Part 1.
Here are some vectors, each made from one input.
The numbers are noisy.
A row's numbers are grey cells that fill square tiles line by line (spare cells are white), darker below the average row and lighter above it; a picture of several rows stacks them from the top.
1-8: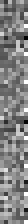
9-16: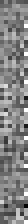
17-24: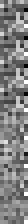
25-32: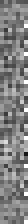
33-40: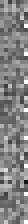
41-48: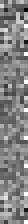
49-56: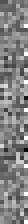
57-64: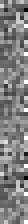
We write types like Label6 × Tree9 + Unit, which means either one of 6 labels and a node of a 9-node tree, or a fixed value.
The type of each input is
Line6.
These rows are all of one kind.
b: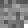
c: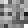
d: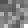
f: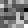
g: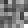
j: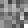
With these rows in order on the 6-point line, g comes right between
d and f.
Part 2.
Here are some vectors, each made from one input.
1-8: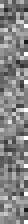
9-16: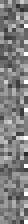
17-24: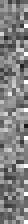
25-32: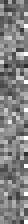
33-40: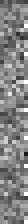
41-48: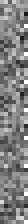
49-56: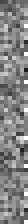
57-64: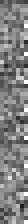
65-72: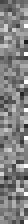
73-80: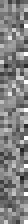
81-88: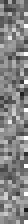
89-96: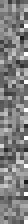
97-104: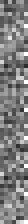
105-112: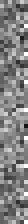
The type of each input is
Line11.
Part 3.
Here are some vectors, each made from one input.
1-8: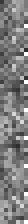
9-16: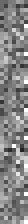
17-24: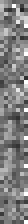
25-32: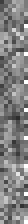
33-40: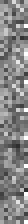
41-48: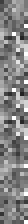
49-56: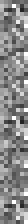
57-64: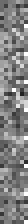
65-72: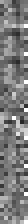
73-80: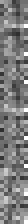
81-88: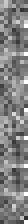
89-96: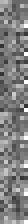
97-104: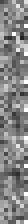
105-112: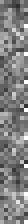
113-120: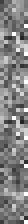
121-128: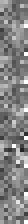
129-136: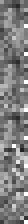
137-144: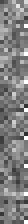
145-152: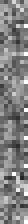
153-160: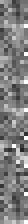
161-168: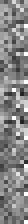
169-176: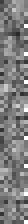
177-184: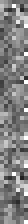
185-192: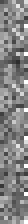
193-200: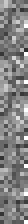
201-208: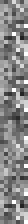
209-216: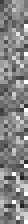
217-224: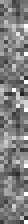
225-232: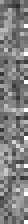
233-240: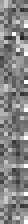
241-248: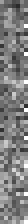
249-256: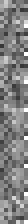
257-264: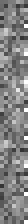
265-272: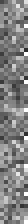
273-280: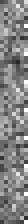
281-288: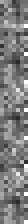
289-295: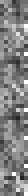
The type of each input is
Line10.
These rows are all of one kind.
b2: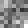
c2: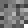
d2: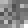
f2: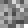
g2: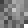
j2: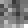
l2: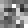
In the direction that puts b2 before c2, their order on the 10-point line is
l2, b2, d2, j2, c2, g2, f2.
